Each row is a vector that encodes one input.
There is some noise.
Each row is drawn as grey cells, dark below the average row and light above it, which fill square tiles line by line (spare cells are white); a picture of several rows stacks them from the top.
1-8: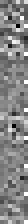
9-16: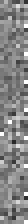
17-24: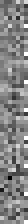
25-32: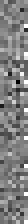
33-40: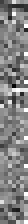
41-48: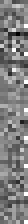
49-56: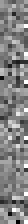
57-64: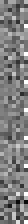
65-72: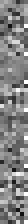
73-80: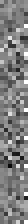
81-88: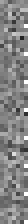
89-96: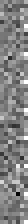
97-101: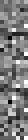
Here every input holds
a point on an 11-point circle and three true/false values.
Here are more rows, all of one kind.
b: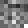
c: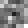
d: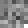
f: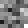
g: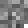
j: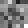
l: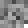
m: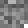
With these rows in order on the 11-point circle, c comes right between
f and g.
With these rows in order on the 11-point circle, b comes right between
g and m.
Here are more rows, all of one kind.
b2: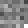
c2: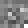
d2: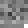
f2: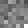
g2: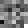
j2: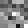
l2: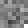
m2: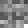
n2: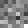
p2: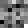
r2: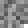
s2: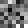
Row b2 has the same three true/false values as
m2 and n2.
